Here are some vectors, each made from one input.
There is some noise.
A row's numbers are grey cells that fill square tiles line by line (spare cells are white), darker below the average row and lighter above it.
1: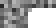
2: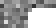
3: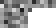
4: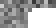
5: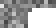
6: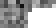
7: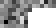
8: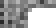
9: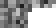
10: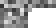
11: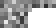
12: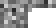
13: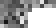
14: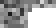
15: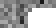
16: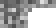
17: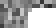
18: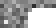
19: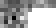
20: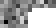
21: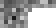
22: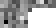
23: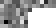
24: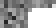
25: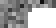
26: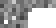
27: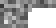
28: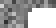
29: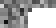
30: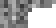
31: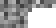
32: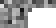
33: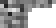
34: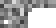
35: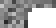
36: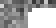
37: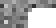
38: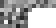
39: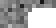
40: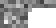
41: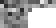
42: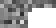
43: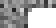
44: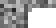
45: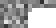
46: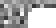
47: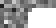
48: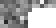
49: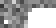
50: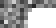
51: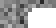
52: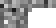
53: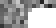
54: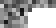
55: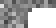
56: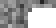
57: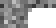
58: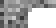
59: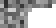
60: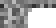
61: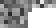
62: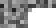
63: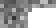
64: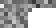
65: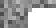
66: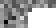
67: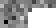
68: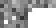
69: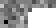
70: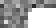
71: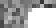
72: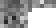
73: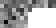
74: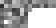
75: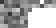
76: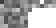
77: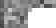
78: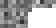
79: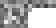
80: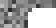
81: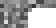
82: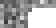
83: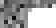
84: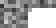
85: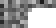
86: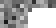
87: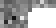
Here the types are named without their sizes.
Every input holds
a point on a line, together with either a point on a circle, or a label.
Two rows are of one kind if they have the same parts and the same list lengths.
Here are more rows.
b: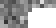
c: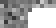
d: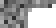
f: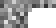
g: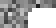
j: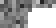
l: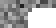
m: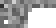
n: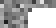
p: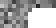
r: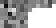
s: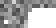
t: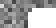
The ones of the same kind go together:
b, c, d, g, j, l, n, p, r, t
f, m, s

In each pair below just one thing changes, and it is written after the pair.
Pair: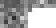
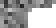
the place on the circle
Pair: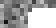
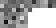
the place on the line
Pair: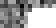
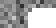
the place on the circle
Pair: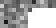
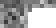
the place on the circle
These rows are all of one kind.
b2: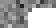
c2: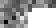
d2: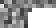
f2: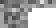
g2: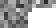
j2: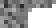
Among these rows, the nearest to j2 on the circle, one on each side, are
f2 and g2.
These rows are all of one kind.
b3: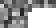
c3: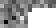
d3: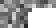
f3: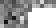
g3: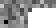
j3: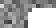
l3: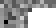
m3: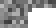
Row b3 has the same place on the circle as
j3 and m3.
